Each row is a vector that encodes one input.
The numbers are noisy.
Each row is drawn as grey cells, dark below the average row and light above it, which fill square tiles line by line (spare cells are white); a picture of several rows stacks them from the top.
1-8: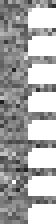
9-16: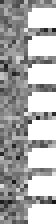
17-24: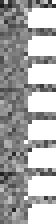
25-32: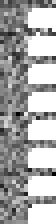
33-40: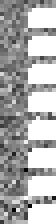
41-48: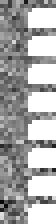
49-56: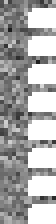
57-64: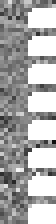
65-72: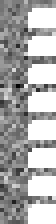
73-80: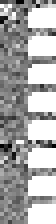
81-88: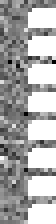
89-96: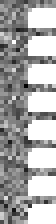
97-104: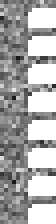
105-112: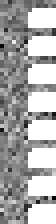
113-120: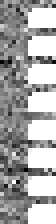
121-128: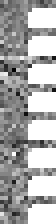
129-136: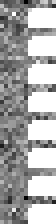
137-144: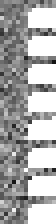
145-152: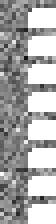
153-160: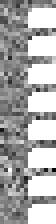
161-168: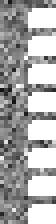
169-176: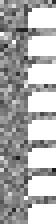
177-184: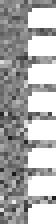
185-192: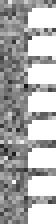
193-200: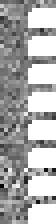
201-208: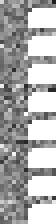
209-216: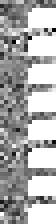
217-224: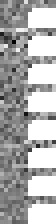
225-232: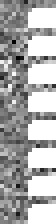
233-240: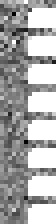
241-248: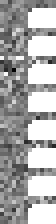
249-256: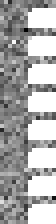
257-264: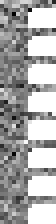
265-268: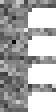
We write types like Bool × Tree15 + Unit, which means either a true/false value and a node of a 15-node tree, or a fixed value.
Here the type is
Bool × Bool × Bool × Bool + Unit.
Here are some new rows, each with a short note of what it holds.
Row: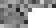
a fixed value
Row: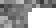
four true/false values
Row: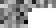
a fixed value
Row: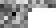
four true/false values
